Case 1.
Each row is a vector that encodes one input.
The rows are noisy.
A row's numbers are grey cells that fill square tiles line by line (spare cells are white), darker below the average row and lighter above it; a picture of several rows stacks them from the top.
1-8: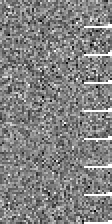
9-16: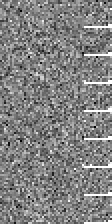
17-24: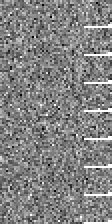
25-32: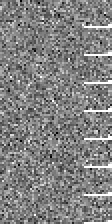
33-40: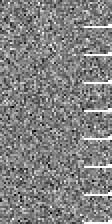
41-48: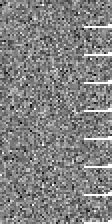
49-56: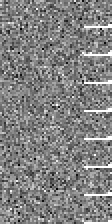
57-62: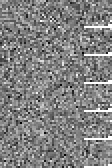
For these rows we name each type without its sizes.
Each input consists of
a point on a line and a node of a tree.
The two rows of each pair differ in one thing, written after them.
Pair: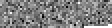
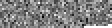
the place on the line
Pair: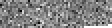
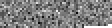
the node of the tree
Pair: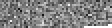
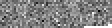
the node of the tree
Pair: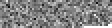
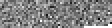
the node of the tree
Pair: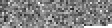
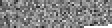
the place on the line
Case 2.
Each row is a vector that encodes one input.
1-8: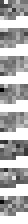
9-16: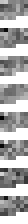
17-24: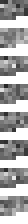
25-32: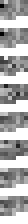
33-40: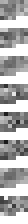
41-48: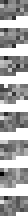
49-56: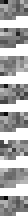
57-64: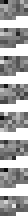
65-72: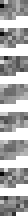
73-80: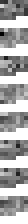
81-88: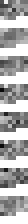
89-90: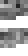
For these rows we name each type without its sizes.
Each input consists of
either a label, or a point on a line.
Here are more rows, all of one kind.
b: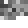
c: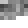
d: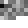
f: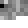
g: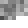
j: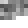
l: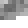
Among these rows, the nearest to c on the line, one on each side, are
f and j.
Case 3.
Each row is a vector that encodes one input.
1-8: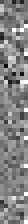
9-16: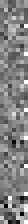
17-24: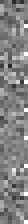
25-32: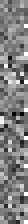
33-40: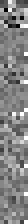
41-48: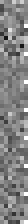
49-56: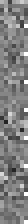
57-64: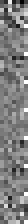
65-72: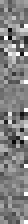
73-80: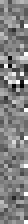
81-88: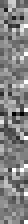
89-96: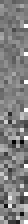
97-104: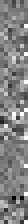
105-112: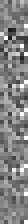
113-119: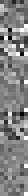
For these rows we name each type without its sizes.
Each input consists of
a point on a line and a true/false value.
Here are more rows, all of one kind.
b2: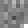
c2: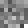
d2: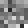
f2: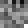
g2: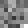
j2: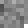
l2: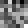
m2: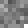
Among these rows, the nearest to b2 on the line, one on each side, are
g2 and m2.
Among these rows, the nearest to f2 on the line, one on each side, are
l2 and m2.
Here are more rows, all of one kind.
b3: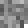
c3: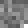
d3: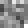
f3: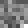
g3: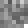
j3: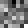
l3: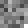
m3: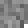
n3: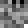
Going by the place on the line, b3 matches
c3, l3 and n3.
